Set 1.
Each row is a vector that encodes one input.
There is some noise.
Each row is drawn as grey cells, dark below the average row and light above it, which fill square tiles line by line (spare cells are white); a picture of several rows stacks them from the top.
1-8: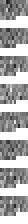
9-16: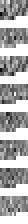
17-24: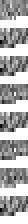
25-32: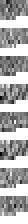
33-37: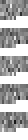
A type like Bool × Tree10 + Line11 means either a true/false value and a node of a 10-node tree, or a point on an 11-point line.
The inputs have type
Bool × Bool × Bool + Unit.
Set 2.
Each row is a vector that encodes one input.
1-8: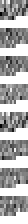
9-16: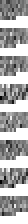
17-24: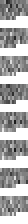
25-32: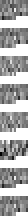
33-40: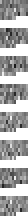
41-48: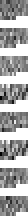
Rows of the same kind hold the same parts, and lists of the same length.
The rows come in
2 kinds.
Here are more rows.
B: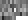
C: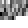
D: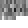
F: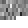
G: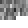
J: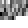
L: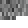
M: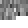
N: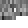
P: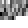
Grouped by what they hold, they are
B, D, F, G, L, M, N
C, J, P

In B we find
three true/false values.
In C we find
a fixed value.
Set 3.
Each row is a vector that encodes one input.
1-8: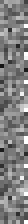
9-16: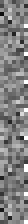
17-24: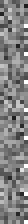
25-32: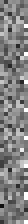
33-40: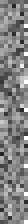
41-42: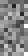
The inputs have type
Label9.
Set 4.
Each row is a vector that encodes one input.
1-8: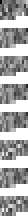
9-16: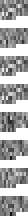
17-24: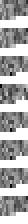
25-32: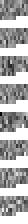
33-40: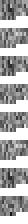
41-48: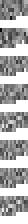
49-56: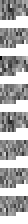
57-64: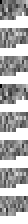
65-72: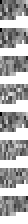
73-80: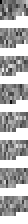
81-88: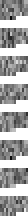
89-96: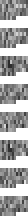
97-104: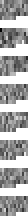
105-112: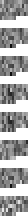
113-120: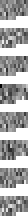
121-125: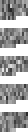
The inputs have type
Line9.
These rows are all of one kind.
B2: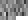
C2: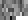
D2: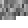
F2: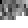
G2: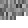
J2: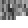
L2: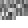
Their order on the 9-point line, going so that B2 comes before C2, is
L2, D2, B2, G2, C2, J2, F2.
